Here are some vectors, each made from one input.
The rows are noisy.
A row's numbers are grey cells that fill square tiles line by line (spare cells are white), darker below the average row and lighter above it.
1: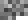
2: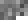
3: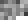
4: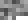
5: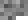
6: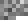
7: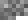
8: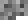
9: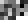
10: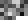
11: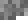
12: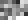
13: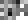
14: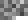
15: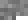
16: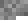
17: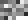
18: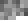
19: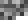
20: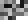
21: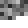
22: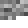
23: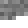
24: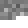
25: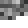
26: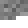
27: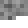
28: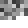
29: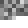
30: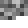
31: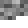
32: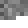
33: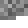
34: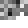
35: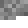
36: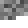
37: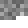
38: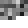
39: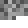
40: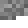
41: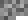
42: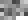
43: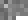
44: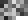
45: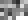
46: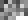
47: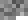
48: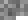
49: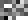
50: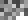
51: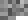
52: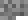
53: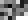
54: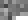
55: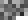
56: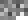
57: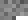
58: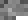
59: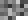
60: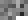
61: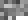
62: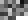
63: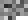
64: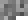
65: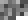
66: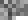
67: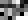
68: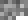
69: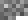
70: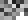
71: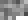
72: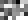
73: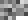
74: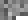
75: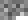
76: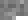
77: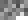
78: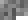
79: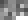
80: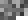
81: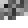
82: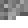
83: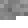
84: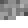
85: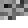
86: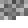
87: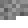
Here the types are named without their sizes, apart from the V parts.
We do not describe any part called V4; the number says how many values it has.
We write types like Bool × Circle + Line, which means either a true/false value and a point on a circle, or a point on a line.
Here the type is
Line × (Line + V4).
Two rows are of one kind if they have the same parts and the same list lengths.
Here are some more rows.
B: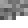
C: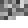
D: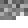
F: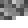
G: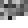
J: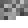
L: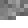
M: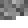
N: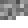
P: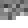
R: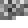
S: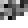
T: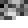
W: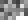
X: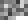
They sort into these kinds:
B, C, D, F, M, N, P, S, W, X
G, J, L, R, T

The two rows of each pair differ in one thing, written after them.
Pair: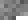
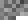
the place on the line
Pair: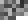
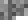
the value of V4
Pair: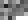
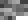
the value of V4
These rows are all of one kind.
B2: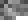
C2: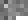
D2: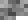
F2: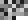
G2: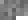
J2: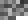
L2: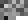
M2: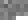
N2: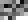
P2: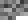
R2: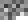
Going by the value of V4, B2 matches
C2, D2 and N2.
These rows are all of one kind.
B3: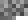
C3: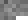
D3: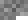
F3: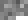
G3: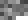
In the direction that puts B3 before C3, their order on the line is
D3, B3, C3, G3, F3.
